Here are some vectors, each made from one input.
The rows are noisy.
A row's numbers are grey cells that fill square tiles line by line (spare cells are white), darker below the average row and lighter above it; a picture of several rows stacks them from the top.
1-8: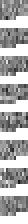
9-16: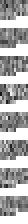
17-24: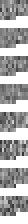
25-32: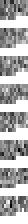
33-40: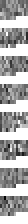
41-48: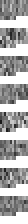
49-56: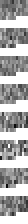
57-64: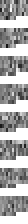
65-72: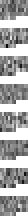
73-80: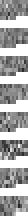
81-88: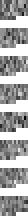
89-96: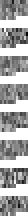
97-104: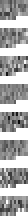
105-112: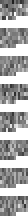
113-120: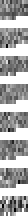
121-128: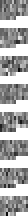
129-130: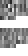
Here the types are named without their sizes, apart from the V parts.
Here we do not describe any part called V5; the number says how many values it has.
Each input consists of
either a point on a circle, or a fixed value, or a true/false value and a value of V5.
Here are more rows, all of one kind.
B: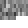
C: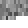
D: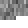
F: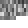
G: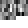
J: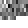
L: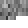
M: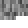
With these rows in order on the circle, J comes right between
B and G.
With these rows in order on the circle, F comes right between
C and M.
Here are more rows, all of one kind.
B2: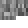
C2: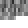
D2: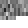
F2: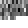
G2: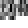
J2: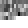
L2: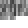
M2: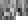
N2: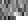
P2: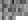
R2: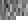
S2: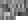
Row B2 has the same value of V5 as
P2 and S2.
